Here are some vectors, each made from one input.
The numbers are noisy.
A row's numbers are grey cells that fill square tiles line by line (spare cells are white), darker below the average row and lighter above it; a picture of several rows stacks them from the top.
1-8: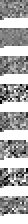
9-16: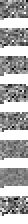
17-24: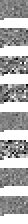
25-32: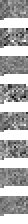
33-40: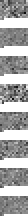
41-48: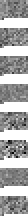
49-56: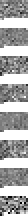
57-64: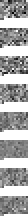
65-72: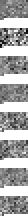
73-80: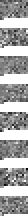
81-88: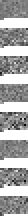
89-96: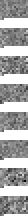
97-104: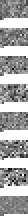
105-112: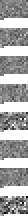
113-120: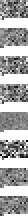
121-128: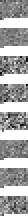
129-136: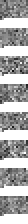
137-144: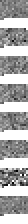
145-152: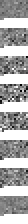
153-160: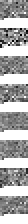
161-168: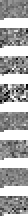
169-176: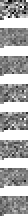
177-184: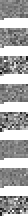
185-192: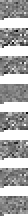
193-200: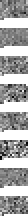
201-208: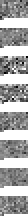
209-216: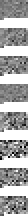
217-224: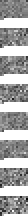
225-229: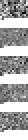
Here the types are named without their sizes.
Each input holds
a list of points on a circle.
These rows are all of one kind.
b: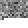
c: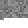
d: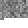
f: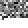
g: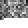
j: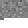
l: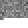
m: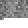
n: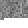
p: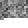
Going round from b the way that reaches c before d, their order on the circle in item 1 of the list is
b, c, f, g, m, l, p, d, n, j.
